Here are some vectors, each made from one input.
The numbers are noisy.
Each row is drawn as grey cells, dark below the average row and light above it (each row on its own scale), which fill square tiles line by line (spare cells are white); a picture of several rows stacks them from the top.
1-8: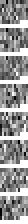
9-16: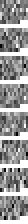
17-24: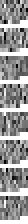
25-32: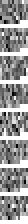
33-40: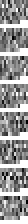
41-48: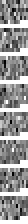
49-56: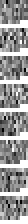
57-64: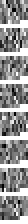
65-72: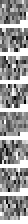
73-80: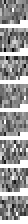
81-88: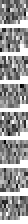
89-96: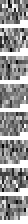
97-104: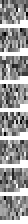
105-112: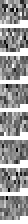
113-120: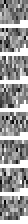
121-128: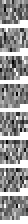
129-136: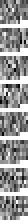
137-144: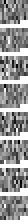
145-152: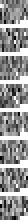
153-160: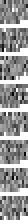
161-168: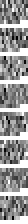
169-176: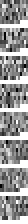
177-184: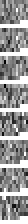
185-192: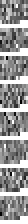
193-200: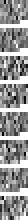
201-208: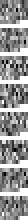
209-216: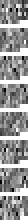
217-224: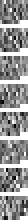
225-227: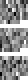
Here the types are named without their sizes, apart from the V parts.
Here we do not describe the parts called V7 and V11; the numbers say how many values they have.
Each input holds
a true/false value and a value of V11, together with either a node of a tree, or a value of V7.
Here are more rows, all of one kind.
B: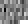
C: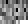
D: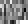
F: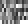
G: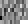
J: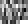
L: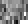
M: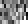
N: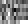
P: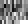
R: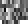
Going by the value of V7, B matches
F and G.
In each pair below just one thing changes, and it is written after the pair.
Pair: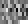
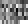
the value of V7
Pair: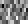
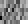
the value of V7
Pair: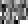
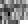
the value of V7
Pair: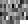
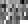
the true/false value
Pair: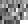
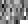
the true/false value
